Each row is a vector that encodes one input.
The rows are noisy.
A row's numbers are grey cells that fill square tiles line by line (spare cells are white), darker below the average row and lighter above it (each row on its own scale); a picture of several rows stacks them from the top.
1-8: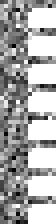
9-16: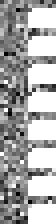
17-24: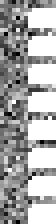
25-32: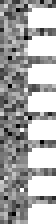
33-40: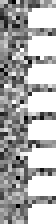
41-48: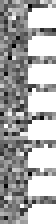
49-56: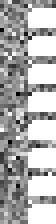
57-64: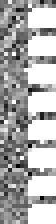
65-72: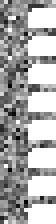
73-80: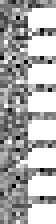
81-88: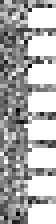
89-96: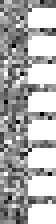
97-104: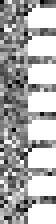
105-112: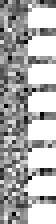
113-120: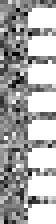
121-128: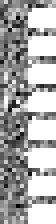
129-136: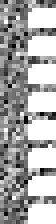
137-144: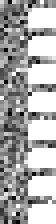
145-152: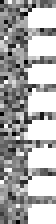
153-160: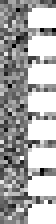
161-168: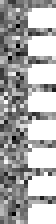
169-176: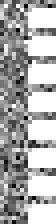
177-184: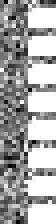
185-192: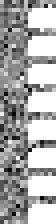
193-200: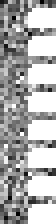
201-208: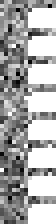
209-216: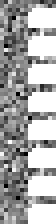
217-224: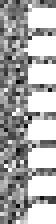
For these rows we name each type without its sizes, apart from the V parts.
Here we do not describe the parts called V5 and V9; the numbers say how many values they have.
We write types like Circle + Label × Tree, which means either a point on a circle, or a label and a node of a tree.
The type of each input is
Bool × V5 × V9 + List(Line).
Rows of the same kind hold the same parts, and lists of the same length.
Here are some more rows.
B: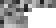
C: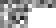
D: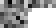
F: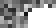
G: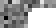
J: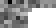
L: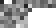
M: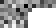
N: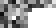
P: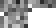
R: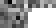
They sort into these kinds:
B, C, L, M, P
D, J, N, R
F
G

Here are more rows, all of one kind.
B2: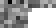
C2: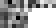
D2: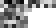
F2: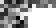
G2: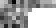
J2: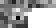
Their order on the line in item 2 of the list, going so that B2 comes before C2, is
D2, B2, F2, J2, C2, G2.
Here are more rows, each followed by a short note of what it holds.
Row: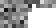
a list of one item
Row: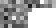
a list of one item
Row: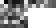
a list of two items
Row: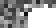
the empty list
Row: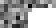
a list of two items
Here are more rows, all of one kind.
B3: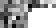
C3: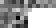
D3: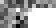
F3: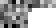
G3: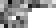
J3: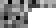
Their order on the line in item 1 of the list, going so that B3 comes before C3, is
G3, J3, B3, D3, C3, F3.
